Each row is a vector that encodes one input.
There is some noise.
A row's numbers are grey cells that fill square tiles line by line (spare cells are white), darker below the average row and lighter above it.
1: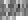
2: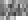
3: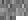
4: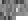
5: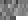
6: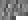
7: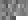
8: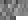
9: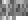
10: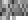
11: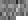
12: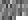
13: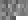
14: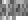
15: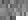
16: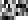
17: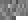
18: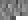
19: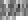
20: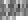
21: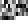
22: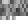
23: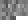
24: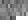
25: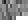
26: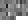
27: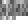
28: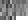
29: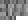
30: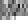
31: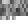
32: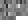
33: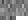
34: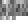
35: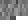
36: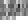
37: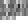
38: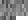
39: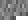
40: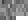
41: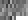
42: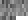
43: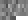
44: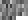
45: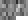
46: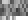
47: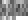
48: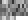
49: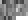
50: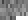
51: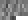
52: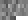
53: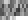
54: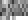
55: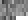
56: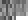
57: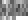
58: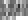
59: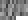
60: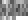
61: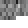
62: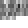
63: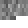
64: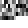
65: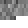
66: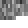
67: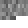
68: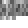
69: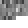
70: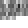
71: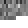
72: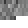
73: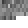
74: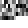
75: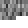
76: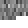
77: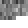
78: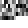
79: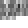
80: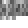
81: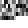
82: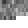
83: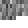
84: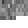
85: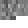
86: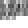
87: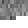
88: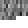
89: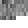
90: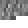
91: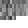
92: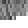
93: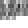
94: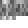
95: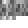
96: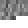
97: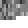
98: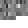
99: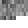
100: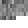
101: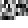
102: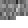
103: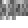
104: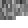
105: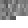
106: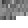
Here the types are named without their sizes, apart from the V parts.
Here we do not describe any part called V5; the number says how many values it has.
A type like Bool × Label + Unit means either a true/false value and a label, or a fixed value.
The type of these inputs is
List(Bool × V5).
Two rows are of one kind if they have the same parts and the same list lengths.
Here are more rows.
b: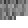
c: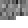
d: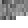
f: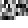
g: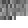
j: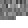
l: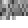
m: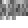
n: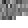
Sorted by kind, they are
b, c, d, g, j, n
f
l, m

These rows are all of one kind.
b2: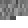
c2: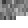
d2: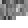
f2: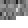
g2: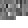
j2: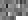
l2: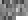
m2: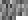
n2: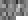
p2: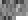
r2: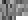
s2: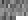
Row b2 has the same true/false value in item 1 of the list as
f2, g2, j2 and n2.
